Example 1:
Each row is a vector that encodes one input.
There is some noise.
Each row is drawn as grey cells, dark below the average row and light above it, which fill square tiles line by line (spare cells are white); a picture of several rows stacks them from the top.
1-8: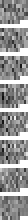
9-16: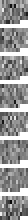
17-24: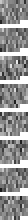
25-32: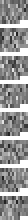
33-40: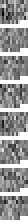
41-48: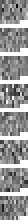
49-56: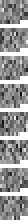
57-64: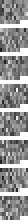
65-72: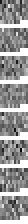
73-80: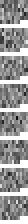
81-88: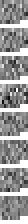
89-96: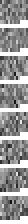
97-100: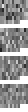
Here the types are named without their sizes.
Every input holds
a point on a line.
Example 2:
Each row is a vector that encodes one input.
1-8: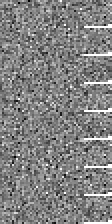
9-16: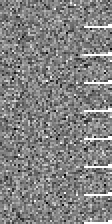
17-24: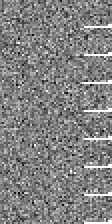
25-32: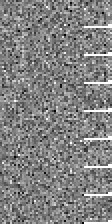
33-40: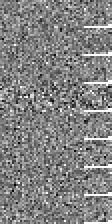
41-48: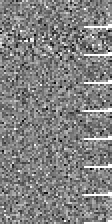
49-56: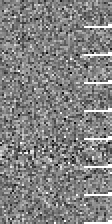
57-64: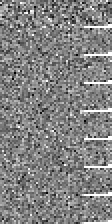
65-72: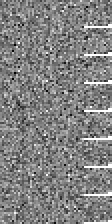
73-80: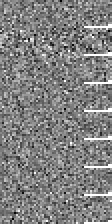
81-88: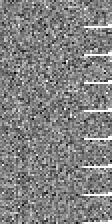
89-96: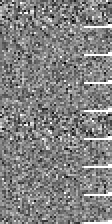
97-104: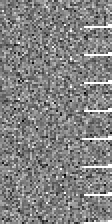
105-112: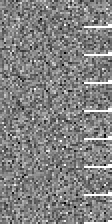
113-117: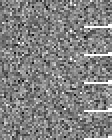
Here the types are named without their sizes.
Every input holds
either a point on a circle, or a fixed value.
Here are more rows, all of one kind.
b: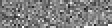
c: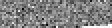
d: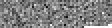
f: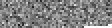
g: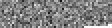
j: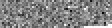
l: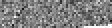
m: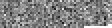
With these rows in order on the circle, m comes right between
b and j.
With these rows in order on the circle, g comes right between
d and l.
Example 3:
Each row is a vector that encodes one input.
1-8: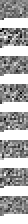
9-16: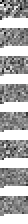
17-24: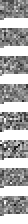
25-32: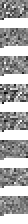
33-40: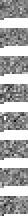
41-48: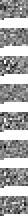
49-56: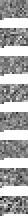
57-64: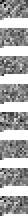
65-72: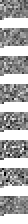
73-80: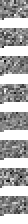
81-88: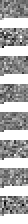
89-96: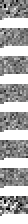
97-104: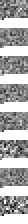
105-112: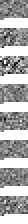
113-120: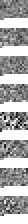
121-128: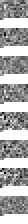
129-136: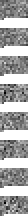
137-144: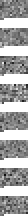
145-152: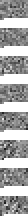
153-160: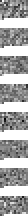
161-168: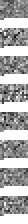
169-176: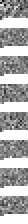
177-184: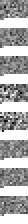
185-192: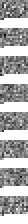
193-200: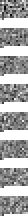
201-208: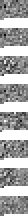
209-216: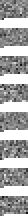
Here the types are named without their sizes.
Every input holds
a point on a circle.
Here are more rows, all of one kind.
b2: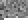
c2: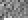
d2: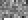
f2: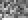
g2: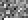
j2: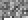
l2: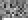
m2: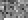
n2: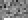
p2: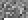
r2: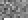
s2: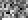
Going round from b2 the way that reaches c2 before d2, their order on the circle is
b2, l2, s2, f2, j2, c2, d2, g2, m2, r2, p2, n2.
